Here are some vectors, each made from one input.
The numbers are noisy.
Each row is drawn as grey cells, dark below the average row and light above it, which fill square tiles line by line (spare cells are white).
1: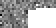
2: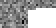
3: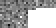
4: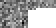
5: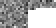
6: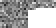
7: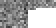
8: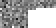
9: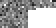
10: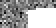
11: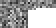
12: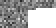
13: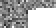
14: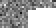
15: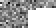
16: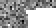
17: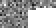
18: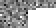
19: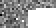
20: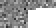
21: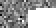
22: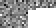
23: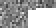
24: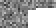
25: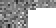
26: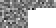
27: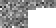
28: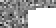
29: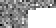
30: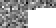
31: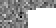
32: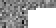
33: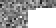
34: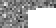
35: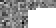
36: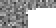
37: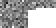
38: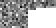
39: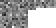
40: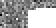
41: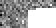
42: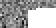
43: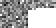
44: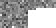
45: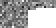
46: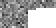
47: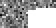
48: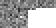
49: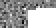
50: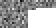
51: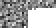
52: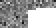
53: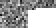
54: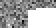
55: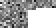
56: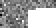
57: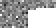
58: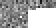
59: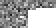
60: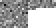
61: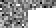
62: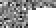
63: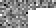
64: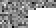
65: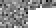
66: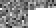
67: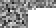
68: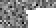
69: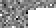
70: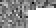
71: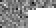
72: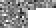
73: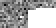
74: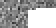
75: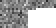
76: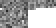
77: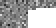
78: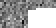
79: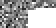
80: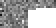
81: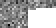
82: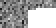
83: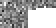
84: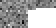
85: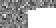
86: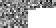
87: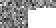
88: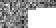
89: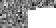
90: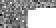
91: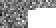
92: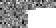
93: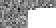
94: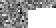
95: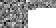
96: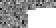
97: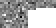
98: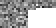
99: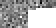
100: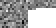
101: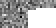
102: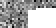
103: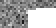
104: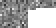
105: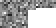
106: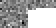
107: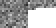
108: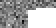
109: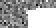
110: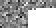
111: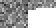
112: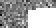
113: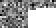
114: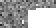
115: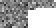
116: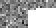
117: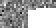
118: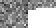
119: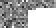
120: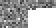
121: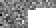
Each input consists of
a point on each of two 9-point circles.
